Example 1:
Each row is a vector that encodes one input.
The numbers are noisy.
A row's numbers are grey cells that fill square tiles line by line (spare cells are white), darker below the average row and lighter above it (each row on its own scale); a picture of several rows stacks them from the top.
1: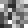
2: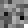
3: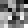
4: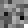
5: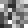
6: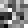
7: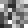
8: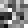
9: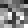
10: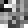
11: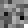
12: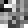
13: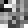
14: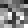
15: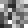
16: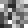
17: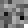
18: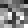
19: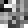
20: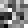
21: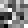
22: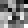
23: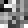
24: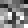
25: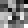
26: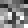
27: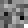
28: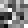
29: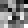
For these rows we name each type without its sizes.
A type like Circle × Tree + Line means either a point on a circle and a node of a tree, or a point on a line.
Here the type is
Line.
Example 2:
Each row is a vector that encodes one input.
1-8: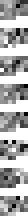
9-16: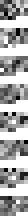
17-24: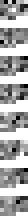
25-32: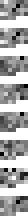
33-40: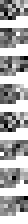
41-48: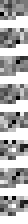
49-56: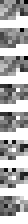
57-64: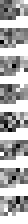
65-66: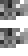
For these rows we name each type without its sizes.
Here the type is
Bool × Bool × Bool × Bool + Unit.
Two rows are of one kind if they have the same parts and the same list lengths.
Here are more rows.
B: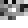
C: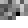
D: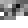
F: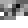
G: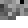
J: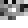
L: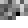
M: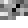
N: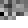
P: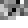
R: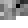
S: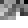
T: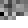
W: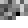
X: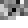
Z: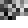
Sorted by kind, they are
B, J
C, D, F, G, L, M, N, P, R, S, T, W, X, Z

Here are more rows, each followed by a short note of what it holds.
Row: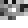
a fixed value
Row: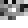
a fixed value
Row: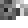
four true/false values
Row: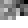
four true/false values
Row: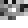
a fixed value
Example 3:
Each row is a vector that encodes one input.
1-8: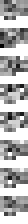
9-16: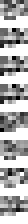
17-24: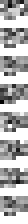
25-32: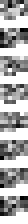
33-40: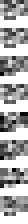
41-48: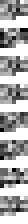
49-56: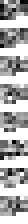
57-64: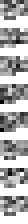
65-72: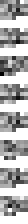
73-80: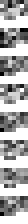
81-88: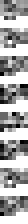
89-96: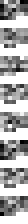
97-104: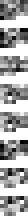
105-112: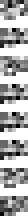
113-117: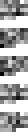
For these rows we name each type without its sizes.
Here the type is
Line.
